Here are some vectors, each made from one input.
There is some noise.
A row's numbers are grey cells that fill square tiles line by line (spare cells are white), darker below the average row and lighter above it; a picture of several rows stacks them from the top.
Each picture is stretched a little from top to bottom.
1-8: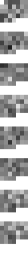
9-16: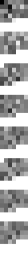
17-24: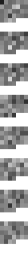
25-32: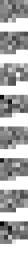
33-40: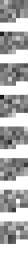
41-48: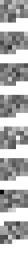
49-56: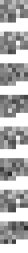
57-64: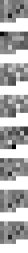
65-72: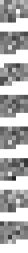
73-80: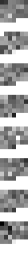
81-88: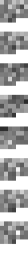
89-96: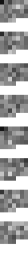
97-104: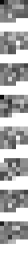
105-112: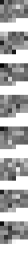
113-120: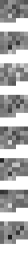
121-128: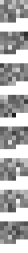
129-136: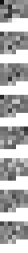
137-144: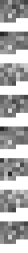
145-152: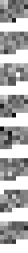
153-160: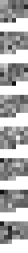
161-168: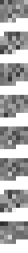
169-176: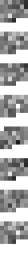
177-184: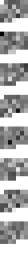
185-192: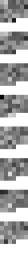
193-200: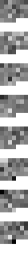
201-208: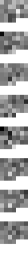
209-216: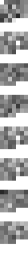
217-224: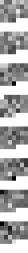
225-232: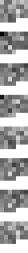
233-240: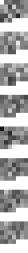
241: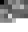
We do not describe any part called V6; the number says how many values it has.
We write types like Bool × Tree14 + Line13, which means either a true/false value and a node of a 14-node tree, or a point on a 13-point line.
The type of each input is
Bool × V6 × V6 + Line9 × (Tree10 + Unit).
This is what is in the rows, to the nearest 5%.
About 70% of them hold a point on a 9-point line, together with either a fixed value, or a node of a 10-node tree. The rest hold a true/false value and two values of V6.
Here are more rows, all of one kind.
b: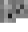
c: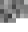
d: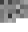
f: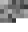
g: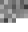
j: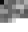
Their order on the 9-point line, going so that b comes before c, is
j, d, b, c, g, f.
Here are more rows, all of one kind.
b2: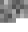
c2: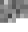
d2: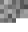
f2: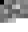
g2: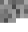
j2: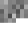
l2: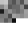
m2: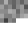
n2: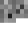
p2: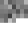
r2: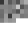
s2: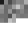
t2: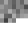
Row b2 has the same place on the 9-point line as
c2 and g2.
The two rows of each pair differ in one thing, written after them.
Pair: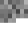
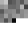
the place on the 9-point line
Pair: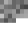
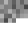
the node of the tree
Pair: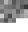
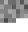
the node of the tree
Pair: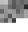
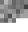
the place on the 9-point line
